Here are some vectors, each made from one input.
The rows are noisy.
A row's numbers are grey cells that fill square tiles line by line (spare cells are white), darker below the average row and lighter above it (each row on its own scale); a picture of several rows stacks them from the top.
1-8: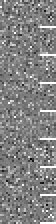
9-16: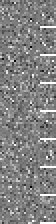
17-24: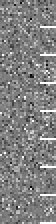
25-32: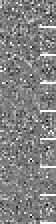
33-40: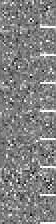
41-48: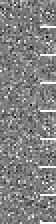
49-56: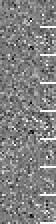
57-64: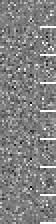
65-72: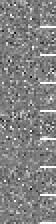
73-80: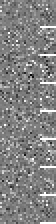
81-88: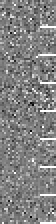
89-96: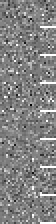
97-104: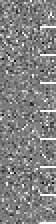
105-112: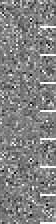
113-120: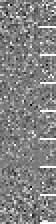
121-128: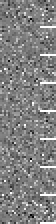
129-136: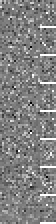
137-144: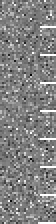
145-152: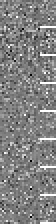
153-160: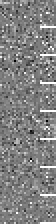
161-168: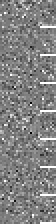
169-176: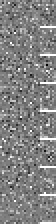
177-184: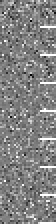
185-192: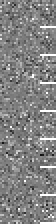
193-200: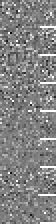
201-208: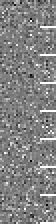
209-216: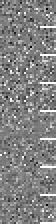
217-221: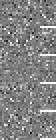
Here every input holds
three true/false values, together with either one of 4 labels, or a point on an 11-point line.
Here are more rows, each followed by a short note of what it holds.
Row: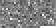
one of 4 labels and three true/false values
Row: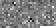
one of 4 labels and three true/false values
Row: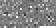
a point on an 11-point line and three true/false values
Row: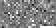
a point on an 11-point line and three true/false values
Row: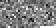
one of 4 labels and three true/false values
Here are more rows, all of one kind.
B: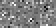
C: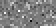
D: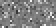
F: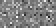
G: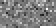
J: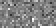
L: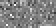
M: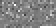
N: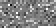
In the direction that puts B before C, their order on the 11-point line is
B, L, N, M, F, D, G, C, J.
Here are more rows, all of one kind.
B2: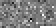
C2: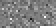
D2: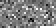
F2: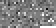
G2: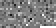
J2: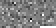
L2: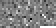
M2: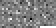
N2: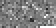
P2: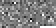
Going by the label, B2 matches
G2 and L2.
